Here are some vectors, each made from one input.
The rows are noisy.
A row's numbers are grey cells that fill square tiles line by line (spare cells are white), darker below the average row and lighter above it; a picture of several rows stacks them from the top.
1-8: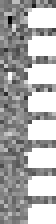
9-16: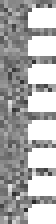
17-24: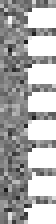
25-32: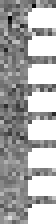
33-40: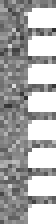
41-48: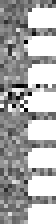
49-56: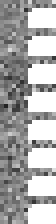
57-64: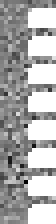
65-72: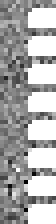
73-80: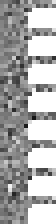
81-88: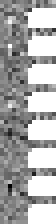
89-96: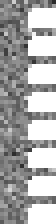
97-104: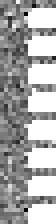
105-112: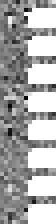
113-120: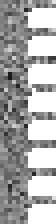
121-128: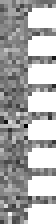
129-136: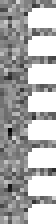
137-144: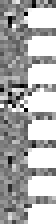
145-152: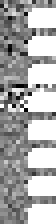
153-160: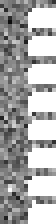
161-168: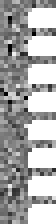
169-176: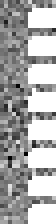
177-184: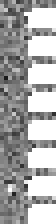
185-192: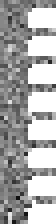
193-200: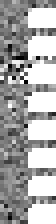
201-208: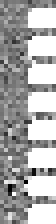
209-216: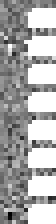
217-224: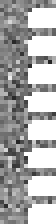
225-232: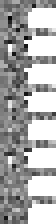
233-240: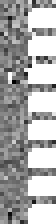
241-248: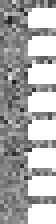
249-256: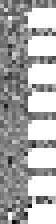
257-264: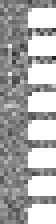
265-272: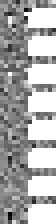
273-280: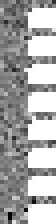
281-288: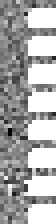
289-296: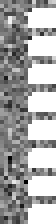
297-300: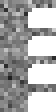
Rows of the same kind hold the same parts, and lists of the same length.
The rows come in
3 kinds.
